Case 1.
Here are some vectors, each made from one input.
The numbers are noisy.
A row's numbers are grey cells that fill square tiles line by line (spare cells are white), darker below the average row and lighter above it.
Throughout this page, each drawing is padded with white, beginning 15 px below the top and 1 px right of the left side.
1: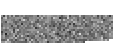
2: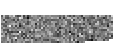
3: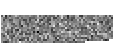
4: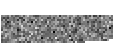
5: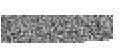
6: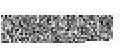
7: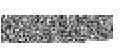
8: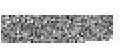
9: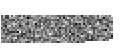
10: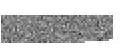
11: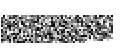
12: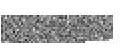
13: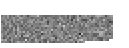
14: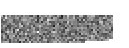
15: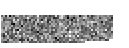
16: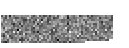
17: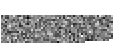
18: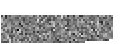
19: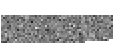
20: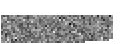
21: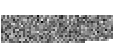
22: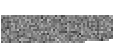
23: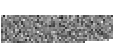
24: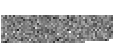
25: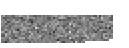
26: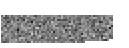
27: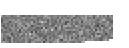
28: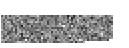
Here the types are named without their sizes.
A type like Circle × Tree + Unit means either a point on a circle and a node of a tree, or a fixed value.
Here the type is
Line × Line.
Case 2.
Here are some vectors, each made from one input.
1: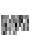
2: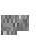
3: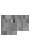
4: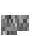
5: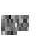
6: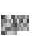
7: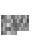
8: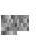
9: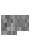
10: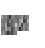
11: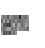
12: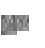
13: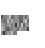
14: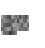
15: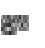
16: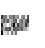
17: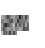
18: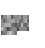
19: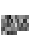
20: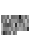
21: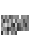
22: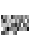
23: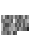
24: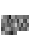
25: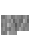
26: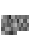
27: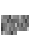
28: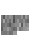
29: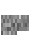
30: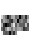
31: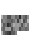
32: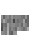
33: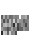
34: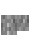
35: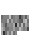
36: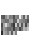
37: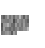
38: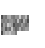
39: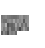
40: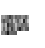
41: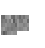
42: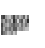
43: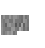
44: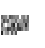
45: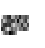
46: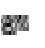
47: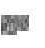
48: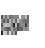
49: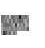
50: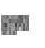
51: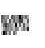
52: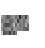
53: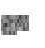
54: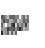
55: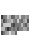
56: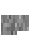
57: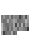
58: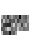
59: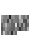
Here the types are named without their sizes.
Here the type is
Line.
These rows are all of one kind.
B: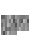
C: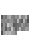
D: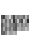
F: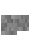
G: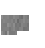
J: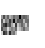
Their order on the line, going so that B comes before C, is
D, J, B, G, F, C.
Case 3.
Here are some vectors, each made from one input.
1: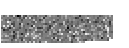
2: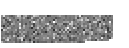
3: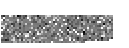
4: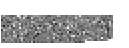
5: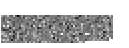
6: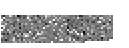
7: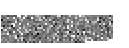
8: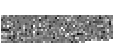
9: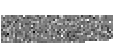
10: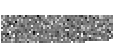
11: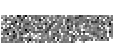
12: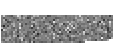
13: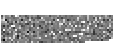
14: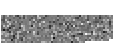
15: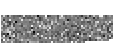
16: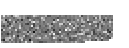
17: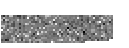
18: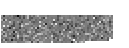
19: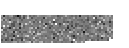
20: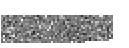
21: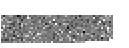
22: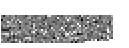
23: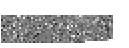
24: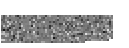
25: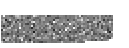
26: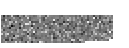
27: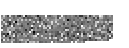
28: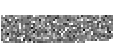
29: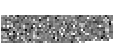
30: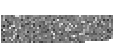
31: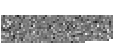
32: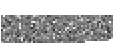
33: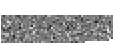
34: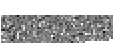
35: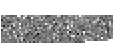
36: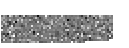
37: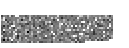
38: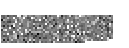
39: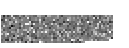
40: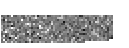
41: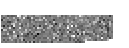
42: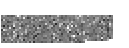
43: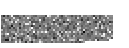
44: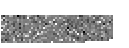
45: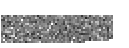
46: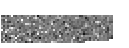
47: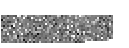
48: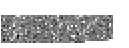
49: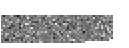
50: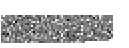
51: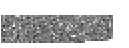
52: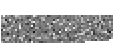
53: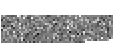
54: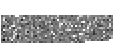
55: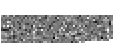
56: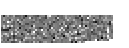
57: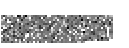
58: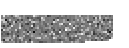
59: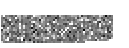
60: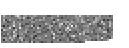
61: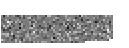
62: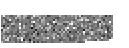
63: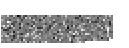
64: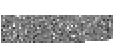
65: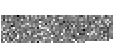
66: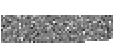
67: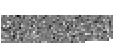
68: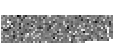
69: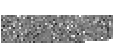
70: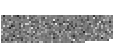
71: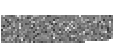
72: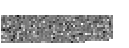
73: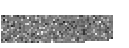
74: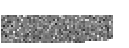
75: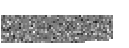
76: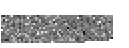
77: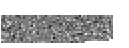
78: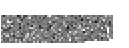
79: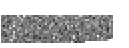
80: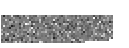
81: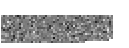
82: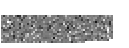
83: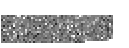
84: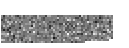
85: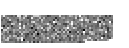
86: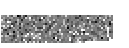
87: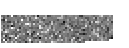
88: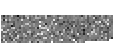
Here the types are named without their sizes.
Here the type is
Line.
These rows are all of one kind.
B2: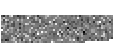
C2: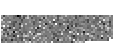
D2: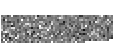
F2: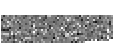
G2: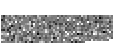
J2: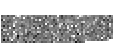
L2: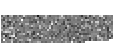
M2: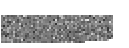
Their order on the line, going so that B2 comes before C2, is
J2, M2, L2, D2, B2, C2, G2, F2.
